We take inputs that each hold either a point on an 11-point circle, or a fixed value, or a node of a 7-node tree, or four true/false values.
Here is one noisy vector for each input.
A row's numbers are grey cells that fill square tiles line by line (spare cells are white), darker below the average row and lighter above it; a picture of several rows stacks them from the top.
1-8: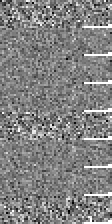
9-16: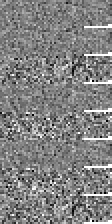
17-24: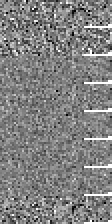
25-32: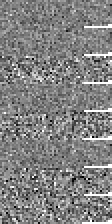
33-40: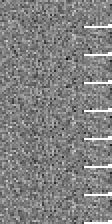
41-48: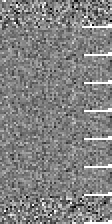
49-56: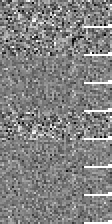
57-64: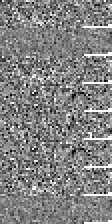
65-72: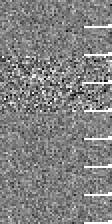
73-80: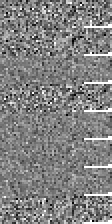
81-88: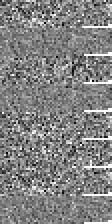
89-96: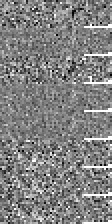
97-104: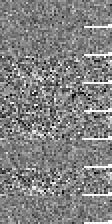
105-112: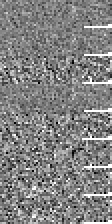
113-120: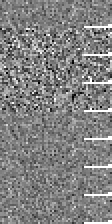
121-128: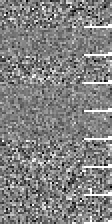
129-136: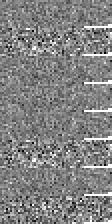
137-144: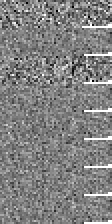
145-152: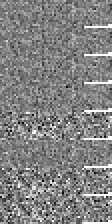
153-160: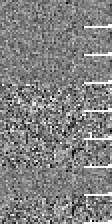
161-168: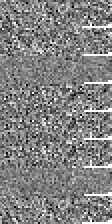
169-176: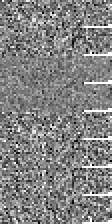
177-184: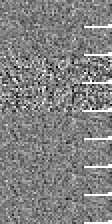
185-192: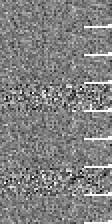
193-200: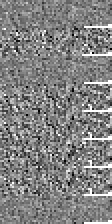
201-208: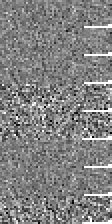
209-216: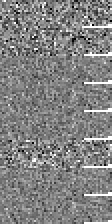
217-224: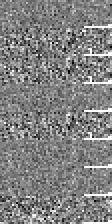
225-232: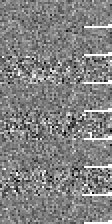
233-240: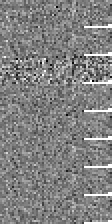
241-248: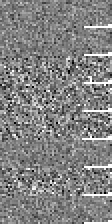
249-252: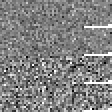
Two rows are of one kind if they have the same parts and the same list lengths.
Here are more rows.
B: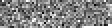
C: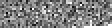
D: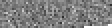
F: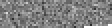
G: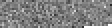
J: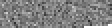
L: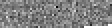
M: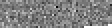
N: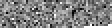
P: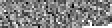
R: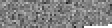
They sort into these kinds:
B
C, N, P
D, F, G, J, R
L, M

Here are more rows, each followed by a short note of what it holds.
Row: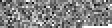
a node of a 7-node tree
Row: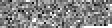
a node of a 7-node tree
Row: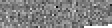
a fixed value
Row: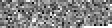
a node of a 7-node tree
